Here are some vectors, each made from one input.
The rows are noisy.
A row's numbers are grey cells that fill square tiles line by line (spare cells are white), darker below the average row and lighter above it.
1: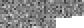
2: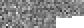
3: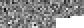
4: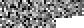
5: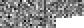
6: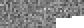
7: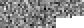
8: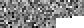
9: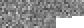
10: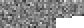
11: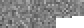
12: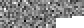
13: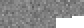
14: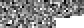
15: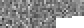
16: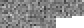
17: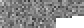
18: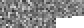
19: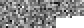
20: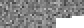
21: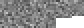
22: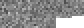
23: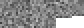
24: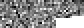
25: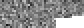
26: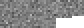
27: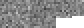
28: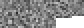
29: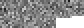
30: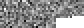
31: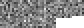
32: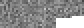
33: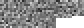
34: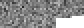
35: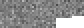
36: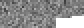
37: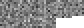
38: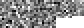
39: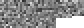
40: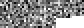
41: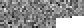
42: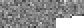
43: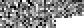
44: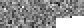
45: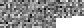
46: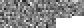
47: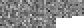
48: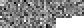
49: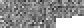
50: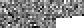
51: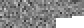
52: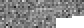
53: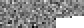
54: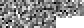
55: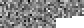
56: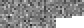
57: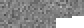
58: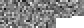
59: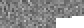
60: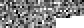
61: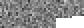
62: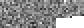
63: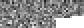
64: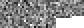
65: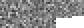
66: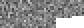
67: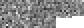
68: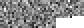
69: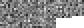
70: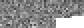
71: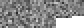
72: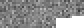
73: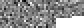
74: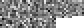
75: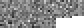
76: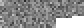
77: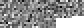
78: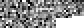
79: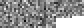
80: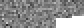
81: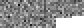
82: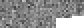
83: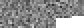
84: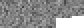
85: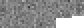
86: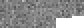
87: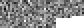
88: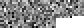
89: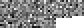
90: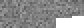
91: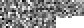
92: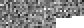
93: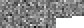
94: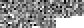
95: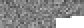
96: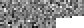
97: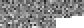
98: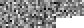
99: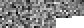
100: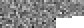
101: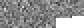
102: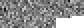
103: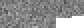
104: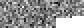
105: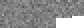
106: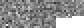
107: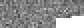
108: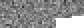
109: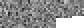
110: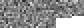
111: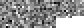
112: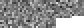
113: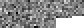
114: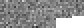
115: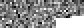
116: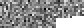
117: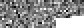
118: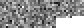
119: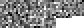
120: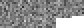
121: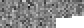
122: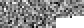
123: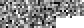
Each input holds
either two labels (each one of 5), or a list of up to three points on a 5-point line.
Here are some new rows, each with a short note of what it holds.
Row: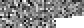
a list of two items
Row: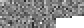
the empty list
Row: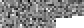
the empty list
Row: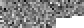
the empty list
